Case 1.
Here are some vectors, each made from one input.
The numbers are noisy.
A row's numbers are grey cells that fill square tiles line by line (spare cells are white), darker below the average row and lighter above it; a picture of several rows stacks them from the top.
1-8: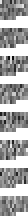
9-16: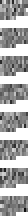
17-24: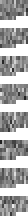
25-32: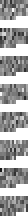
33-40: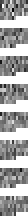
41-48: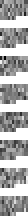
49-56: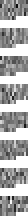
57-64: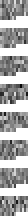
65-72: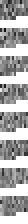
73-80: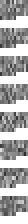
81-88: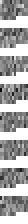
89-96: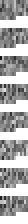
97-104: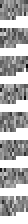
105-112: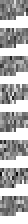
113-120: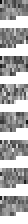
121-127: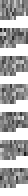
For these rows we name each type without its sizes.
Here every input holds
a node of a tree.
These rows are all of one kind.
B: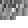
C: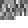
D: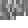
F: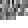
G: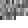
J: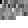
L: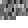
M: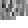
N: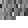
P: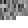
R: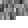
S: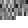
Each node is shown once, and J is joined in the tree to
B and P.
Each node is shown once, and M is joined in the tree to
D and R.
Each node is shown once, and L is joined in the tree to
N and R.
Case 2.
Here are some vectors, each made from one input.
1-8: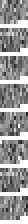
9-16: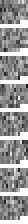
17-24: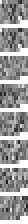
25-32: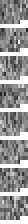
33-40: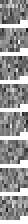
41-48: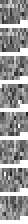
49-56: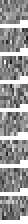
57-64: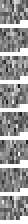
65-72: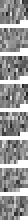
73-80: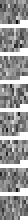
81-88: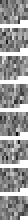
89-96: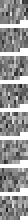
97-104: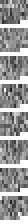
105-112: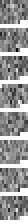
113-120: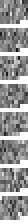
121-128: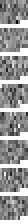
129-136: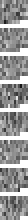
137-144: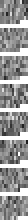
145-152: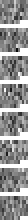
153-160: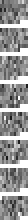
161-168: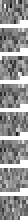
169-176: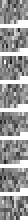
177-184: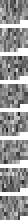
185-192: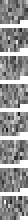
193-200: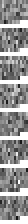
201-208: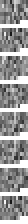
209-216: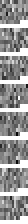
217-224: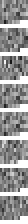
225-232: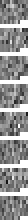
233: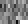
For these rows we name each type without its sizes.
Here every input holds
a node of a tree.
